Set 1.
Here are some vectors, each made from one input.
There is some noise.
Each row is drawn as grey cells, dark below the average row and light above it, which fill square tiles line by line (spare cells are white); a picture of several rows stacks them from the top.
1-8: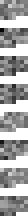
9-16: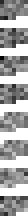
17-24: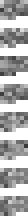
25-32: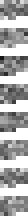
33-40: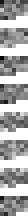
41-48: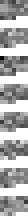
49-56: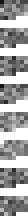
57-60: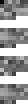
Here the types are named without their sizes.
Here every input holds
a point on a line and a true/false value.
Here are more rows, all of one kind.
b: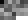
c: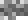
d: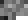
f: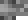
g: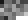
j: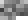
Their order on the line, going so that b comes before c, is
b, g, d, f, j, c.
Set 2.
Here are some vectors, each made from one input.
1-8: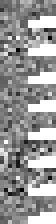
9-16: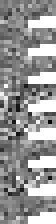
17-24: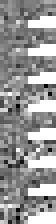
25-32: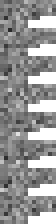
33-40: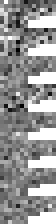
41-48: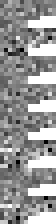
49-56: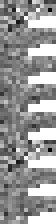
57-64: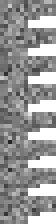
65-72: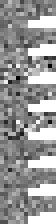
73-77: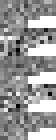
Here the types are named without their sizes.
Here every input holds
either a point on a line, or a node of a tree.
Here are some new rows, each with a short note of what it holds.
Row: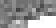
a node of a tree
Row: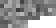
a node of a tree
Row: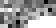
a point on a line
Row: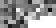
a point on a line
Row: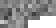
a node of a tree
